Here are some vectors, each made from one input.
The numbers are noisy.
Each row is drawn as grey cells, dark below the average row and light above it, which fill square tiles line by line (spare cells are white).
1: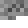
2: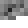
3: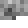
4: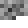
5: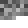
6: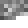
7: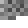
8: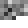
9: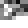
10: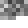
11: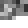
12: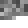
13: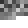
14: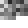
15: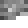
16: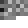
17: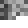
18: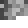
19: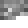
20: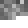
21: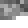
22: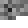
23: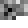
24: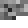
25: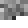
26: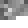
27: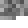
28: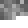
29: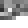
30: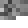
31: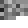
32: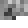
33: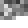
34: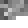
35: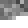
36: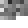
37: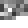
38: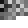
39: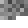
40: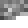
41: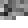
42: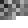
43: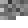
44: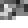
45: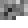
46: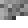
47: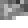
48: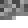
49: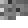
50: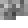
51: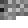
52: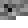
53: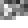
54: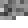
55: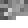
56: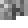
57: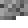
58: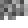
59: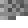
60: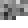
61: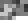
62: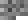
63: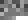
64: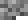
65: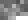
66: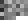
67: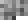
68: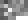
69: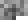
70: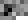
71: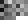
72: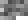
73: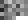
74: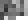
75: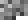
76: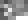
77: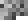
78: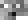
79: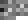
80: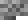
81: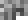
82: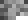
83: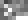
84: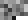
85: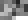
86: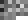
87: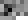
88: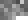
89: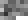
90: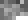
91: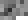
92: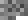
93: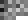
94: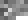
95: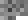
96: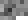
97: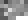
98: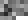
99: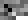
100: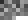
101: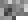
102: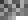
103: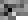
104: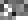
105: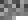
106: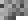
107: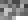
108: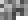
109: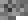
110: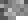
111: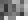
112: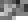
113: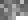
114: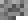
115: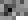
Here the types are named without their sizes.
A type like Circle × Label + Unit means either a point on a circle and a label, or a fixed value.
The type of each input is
Bool × Bool × Bool + List(Circle).
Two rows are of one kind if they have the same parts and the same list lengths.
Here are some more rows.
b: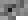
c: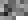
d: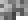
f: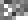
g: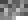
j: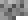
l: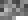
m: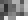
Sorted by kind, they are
b, c
d, j
f, g, l
m

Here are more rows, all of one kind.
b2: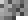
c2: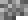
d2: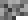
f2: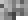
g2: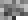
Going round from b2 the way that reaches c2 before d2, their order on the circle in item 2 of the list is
b2, c2, f2, g2, d2.
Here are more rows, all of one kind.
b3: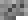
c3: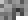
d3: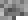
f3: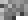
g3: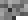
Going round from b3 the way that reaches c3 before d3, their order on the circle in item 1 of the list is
b3, g3, f3, c3, d3.
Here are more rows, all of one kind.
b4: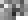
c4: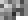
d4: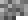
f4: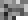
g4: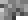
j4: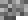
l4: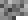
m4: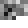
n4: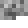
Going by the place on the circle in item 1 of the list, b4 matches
m4 and n4.
